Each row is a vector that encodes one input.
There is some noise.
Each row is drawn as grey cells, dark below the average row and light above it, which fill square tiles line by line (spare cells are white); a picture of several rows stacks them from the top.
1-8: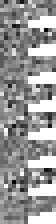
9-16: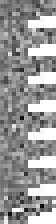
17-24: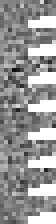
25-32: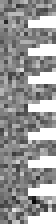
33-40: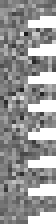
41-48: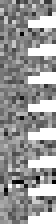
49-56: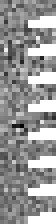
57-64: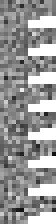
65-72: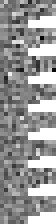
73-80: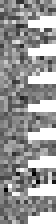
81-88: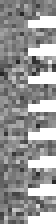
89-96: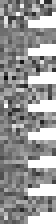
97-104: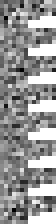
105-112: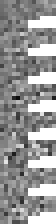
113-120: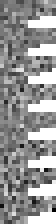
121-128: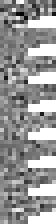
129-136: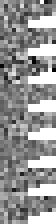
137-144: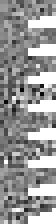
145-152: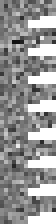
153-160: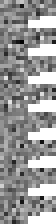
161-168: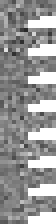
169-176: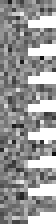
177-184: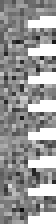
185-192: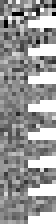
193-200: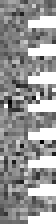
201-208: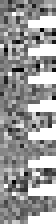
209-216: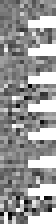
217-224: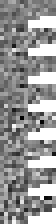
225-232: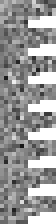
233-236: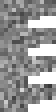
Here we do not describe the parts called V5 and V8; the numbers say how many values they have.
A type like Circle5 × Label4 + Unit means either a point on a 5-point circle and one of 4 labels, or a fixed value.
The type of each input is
Line4 × (List2(V5) + Tree9) + Line9 × V8.
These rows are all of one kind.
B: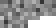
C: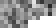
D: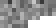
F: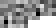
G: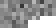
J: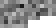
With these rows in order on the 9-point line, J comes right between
C and G.
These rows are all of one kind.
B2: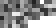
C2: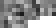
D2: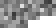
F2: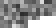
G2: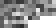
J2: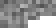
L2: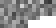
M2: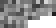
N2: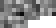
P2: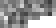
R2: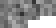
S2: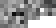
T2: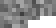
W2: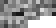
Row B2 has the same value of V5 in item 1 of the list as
F2, M2, N2 and T2.
